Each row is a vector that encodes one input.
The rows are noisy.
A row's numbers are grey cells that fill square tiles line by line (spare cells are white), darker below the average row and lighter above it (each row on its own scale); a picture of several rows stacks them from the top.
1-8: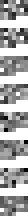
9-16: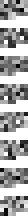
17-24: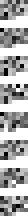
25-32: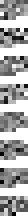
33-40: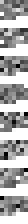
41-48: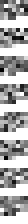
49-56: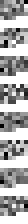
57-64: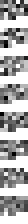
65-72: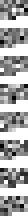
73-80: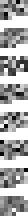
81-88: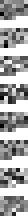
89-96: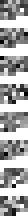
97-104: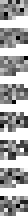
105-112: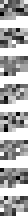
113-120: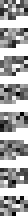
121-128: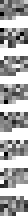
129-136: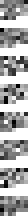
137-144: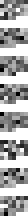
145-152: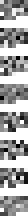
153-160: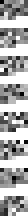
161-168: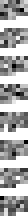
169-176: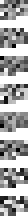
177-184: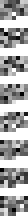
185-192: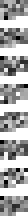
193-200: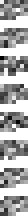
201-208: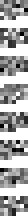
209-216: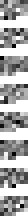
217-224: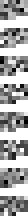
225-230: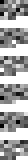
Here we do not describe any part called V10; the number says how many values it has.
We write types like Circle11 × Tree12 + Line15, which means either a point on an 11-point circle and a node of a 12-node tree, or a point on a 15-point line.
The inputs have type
(Bool × Circle9 + Label5) × V10.
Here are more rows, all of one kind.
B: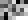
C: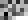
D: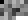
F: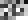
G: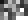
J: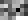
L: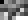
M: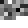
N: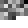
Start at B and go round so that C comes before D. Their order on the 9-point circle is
B, F, C, G, L, M, J, N, D.
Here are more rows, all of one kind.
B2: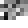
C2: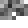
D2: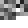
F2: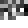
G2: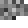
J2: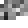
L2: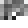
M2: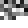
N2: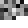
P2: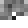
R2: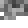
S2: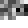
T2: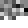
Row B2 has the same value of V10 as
G2, J2 and L2.
